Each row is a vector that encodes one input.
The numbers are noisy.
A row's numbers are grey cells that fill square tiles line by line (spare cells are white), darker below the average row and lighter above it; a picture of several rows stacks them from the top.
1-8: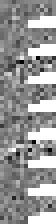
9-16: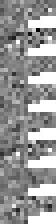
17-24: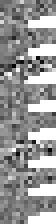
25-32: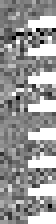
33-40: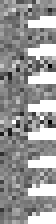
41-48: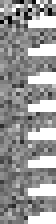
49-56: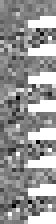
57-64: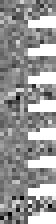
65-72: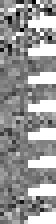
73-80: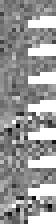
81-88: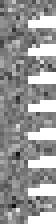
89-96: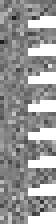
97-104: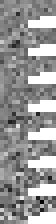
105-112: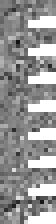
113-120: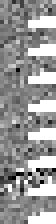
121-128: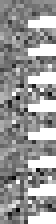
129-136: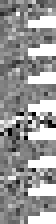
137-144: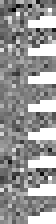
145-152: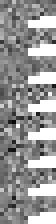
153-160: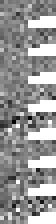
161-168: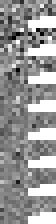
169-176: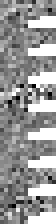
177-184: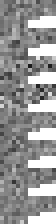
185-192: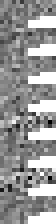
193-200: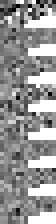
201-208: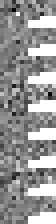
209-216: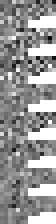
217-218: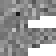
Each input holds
a node of each of two 8-node trees, together with either a point on a 4-point line and a true/false value, or a node of each of two 8-node trees.
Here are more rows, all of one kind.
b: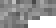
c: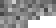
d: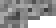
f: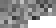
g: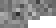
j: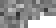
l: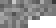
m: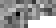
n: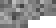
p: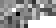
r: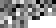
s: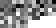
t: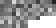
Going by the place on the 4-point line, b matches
g, n, p and r.
